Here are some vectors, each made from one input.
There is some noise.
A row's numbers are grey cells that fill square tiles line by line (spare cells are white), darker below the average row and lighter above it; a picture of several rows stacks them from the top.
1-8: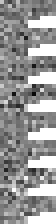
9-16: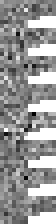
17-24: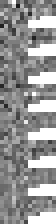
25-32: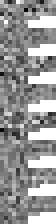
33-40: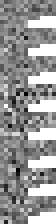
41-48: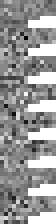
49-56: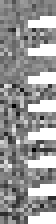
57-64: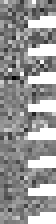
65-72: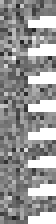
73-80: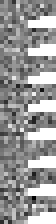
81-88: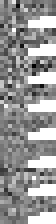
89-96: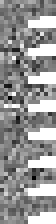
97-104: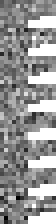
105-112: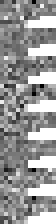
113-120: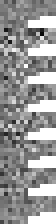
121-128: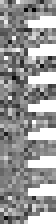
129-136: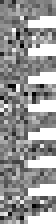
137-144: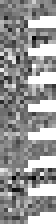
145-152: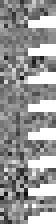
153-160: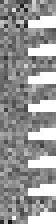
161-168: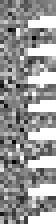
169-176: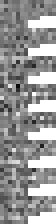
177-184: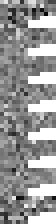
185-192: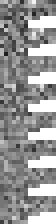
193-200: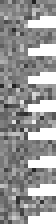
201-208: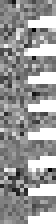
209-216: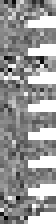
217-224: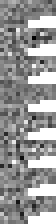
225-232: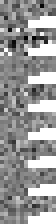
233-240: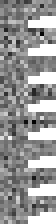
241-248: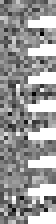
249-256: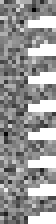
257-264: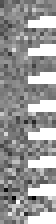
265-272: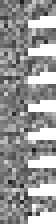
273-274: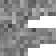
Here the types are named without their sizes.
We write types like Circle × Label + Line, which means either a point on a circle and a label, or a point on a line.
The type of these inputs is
(Bool × Bool × Bool + Line) × Line.
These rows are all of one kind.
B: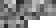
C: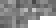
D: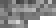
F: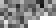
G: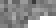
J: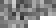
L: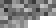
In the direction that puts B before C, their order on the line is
B, G, F, C, J, L, D.
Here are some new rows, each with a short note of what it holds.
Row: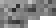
a point on each of two lines
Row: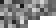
a point on a line and three true/false values
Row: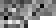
a point on a line and three true/false values
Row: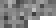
a point on a line and three true/false values
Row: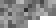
a point on each of two lines
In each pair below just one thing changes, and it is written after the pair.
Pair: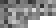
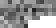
the place on the line
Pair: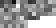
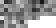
one of the three true/false values
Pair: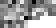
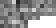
the place on the line
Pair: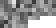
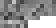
one of the three true/false values
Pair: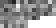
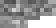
the place on the line
